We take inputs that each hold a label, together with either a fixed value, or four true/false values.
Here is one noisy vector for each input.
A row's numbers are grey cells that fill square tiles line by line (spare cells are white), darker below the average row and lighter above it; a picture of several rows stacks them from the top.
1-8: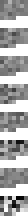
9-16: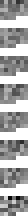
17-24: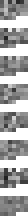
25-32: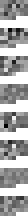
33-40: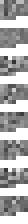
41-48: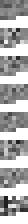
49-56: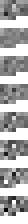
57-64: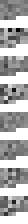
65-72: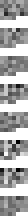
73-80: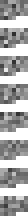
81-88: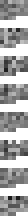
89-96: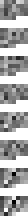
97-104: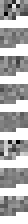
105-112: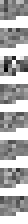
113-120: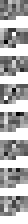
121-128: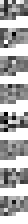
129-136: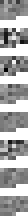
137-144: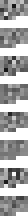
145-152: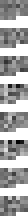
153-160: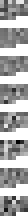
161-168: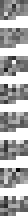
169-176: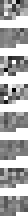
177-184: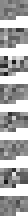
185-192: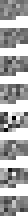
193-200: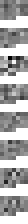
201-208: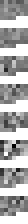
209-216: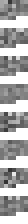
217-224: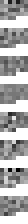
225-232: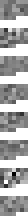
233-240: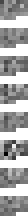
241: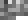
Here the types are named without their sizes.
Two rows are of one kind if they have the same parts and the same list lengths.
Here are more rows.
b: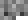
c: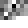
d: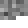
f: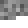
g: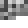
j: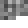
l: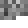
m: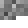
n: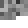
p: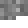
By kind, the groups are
b, d, f, j, l, n, p
c, g, m

